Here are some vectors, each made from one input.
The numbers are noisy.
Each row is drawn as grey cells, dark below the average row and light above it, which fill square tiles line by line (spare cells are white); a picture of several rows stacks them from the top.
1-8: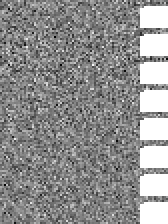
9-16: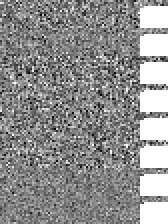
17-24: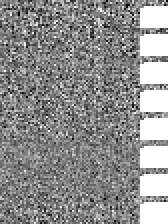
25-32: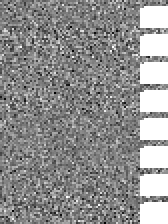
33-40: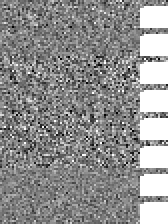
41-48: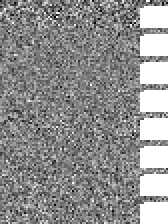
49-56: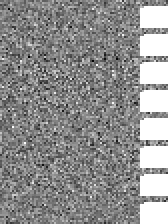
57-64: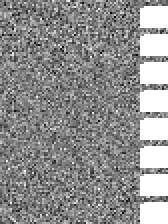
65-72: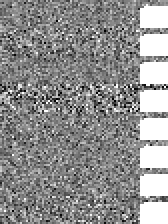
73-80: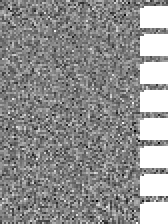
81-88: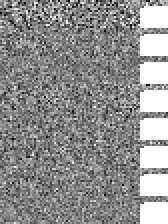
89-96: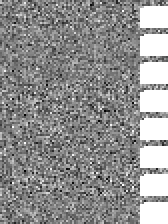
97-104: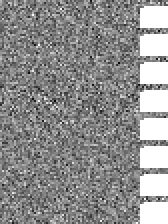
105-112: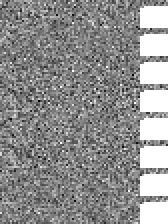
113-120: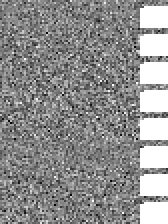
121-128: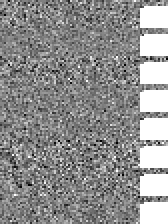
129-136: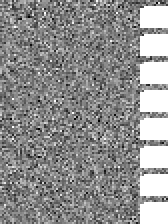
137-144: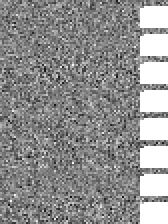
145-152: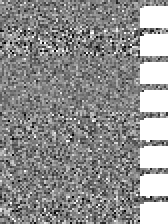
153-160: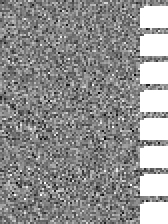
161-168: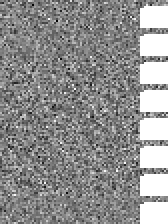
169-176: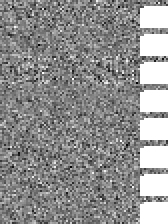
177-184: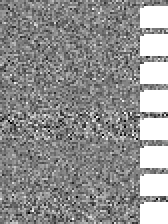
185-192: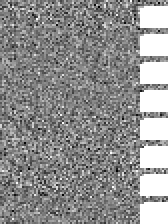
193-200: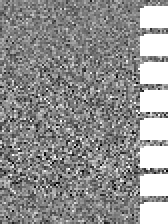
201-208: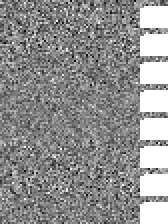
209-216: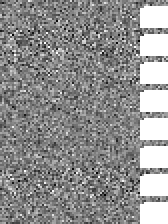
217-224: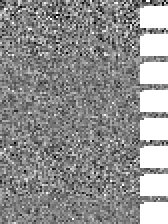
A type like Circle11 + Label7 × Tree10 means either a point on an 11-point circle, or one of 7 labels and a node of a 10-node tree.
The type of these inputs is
(Circle9 + Label6) × (Line4 + Line5) × Line8.
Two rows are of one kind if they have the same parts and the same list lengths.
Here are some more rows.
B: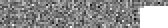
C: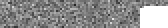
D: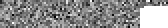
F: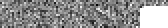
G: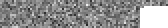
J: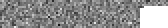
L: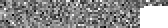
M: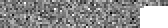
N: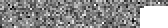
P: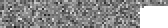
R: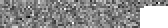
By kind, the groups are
B, D, F, P
C, L, M
G, J, R
N

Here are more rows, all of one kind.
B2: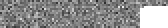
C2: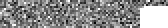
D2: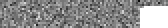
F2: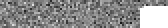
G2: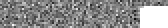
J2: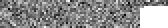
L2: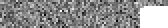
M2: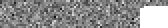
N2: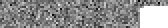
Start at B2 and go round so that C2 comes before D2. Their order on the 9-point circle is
B2, F2, G2, C2, N2, D2, L2, M2, J2.
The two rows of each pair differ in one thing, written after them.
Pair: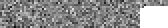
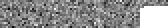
the place on the 5-point line
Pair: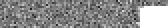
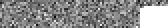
the place on the 8-point line
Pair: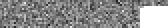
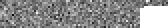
the place on the 5-point line
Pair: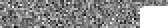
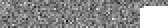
the place on the 8-point line
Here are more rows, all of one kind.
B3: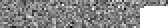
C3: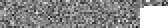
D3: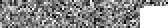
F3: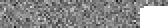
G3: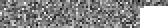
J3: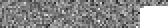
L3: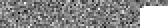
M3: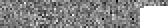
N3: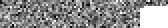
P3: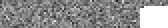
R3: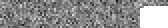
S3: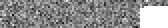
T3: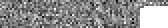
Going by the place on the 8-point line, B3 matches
C3, D3 and L3.
